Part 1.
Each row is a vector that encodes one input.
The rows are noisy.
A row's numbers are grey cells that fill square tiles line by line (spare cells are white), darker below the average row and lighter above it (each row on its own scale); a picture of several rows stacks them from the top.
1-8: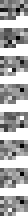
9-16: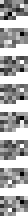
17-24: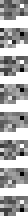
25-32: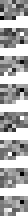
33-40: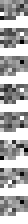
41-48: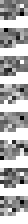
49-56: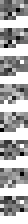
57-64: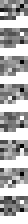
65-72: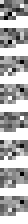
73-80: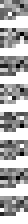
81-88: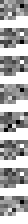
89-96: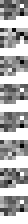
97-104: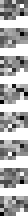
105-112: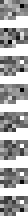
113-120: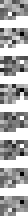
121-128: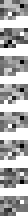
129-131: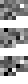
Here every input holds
a true/false value, together with either a point on an 8-point line, or a node of a 12-node tree.
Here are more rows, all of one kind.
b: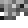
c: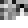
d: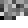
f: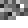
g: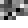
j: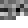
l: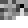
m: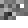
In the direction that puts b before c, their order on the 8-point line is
j, g, b, d, m, f, c, l.
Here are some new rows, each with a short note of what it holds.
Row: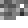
a node of a 12-node tree and a true/false value
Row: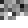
a node of a 12-node tree and a true/false value
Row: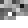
a node of a 12-node tree and a true/false value
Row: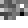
a node of a 12-node tree and a true/false value
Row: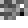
a node of a 12-node tree and a true/false value
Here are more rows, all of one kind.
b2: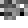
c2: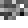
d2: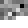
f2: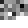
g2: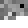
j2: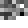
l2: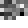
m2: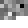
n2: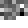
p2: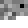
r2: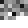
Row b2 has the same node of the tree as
g2, l2, m2 and p2.
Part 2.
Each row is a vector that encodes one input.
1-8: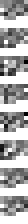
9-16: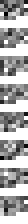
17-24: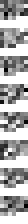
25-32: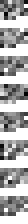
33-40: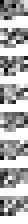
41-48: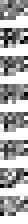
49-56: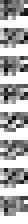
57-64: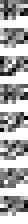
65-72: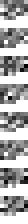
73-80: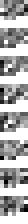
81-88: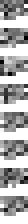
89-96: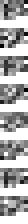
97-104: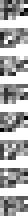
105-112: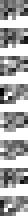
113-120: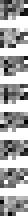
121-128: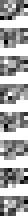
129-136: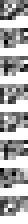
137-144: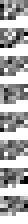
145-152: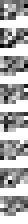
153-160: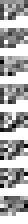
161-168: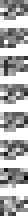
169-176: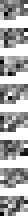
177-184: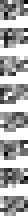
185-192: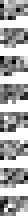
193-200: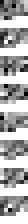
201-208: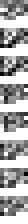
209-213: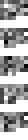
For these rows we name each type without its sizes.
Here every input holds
either a node of a tree, or a list of points on a line.
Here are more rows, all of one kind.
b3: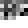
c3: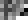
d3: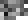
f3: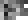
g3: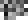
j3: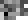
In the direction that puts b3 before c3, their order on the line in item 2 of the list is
b3, g3, c3, f3, d3, j3.
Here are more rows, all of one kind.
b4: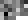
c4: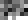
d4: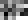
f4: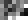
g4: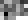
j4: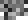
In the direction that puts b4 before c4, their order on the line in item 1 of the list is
j4, b4, g4, d4, f4, c4.
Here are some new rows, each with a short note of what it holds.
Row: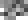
a list of one item
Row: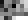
the empty list
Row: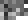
a list of two items
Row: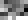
a list of one item
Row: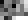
the empty list
